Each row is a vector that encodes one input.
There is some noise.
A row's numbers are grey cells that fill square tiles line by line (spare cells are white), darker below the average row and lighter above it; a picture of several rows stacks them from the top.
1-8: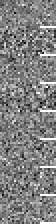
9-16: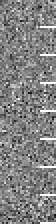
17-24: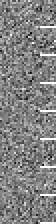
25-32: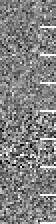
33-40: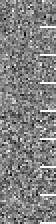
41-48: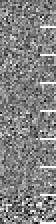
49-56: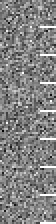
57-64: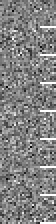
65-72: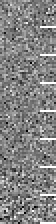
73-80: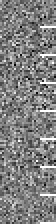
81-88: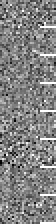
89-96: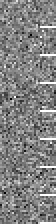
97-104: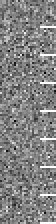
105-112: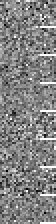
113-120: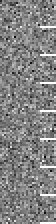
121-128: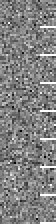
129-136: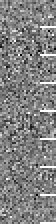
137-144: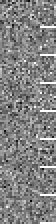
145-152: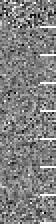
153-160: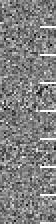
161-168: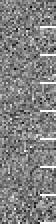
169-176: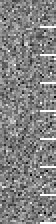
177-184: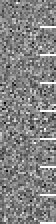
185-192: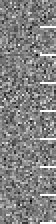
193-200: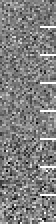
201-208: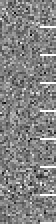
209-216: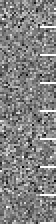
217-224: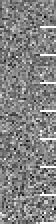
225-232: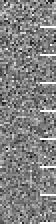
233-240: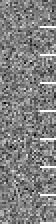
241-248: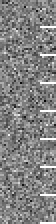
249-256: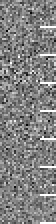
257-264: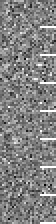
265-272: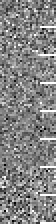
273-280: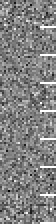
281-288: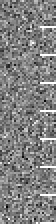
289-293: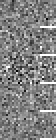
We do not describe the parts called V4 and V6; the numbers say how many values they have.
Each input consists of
a point on a 13-point line, a true/false value and a value of V4, together with either a node of a 7-node tree, or a value of V6.
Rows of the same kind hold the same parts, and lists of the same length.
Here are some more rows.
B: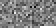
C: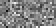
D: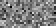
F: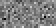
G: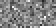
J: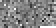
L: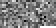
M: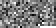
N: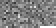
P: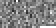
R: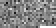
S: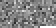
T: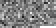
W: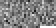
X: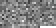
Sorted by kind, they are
B, D, G, S, X
C, F, J, L, M, N, P, R, T, W

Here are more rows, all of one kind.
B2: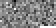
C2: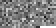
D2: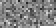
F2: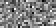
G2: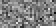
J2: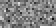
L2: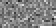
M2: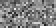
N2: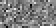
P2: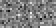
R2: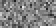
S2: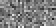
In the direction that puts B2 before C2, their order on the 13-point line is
B2, J2, L2, M2, G2, D2, F2, R2, P2, S2, C2, N2.
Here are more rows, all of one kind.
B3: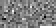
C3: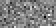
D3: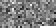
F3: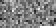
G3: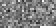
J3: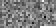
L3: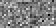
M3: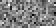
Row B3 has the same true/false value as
C3 and M3.
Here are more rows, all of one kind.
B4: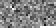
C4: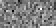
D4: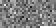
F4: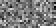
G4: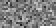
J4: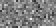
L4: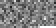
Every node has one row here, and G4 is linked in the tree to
F4 and L4.
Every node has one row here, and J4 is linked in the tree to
D4.
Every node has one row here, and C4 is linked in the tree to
B4.
